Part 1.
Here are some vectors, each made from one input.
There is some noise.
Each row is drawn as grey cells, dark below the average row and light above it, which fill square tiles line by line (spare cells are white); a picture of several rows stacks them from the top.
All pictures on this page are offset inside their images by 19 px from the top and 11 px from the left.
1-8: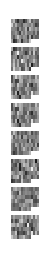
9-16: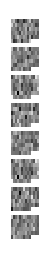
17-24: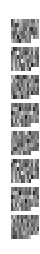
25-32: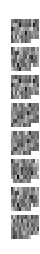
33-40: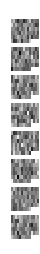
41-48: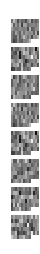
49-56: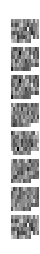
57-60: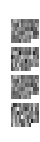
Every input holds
a node of a 12-node tree.
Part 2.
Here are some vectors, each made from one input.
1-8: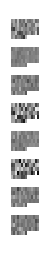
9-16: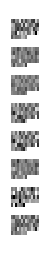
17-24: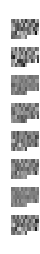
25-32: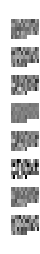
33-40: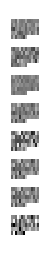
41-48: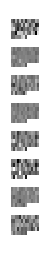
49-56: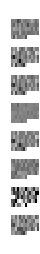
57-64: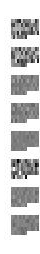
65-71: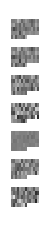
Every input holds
one of 10 labels.
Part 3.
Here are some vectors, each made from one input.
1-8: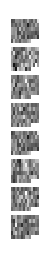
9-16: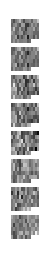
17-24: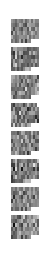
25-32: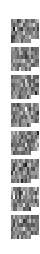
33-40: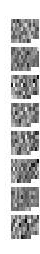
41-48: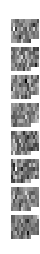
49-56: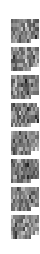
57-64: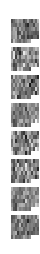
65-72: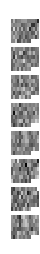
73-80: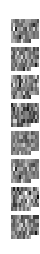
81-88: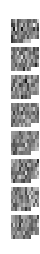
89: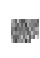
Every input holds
a point on an 11-point line.
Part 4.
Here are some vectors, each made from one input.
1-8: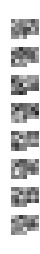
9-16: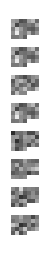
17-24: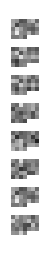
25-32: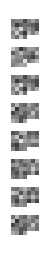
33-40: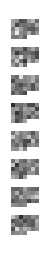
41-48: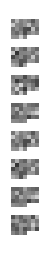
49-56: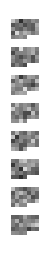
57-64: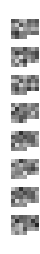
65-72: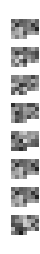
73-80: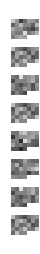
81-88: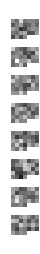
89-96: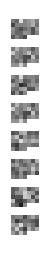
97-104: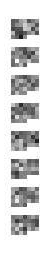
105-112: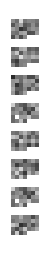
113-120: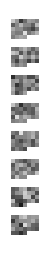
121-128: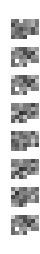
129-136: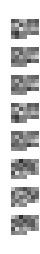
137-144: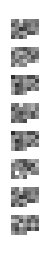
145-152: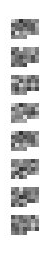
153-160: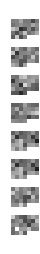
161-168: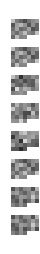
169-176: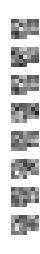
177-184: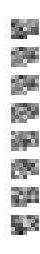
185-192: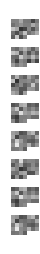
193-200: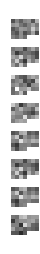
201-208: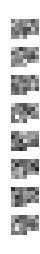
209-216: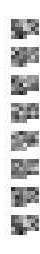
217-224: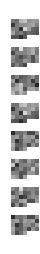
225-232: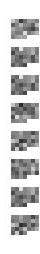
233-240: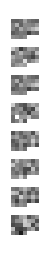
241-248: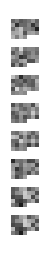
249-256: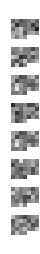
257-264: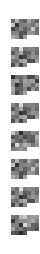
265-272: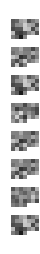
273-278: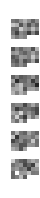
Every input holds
a point on a 19-point circle.
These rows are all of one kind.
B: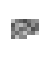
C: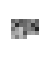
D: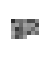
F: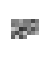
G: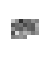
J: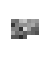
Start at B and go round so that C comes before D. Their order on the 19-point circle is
B, G, C, D, J, F.
